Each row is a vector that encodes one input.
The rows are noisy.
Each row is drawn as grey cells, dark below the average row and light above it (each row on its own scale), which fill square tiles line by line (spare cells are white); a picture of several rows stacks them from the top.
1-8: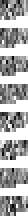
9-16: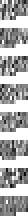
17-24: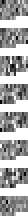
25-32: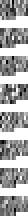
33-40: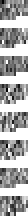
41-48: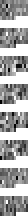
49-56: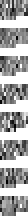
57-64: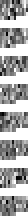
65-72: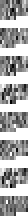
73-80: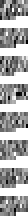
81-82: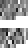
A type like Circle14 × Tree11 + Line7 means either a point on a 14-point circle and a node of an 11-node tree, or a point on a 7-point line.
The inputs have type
Bool × Bool × Bool + Line4 × List2(Line5).
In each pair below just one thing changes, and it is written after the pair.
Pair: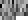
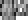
the place on the 5-point line in item 2 of the list
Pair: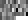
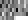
the place on the 5-point line in item 1 of the list
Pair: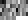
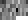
the place on the 5-point line in item 2 of the list
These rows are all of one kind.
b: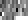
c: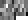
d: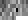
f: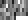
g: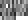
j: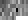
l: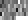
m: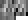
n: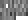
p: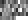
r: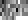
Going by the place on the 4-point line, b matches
l and p.
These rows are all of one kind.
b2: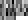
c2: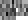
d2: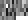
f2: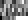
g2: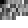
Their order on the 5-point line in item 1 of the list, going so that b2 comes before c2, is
f2, g2, d2, b2, c2.
